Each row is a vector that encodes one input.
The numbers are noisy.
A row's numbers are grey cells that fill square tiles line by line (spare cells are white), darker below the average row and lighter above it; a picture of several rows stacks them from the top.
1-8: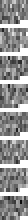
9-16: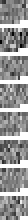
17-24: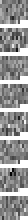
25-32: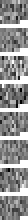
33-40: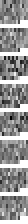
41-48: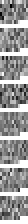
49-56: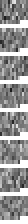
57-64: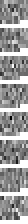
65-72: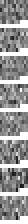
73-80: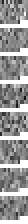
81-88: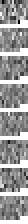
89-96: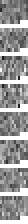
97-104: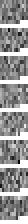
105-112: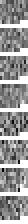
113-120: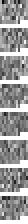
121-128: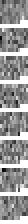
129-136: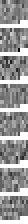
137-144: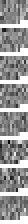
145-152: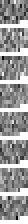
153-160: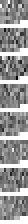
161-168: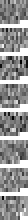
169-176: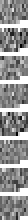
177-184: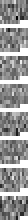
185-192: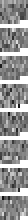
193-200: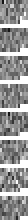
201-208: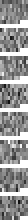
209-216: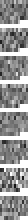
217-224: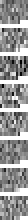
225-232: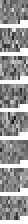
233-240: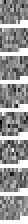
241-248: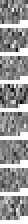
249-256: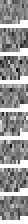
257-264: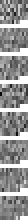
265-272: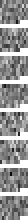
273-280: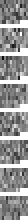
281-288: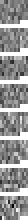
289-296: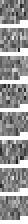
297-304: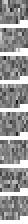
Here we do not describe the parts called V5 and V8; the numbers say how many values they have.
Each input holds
a value of V5 and a value of V8, together with either a point on a 7-point line, or a point on a 10-point line.
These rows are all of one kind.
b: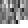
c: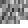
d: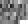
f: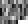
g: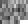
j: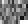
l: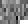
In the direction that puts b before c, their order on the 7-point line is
b, j, l, f, d, g, c.
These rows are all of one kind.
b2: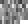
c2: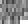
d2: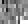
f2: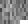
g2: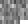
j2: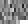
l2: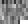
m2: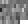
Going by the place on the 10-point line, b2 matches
f2 and j2.
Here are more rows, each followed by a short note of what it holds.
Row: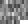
a point on a 7-point line, a value of V5 and a value of V8
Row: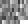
a point on a 7-point line, a value of V5 and a value of V8
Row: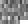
a point on a 10-point line, a value of V5 and a value of V8
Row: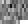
a point on a 10-point line, a value of V5 and a value of V8
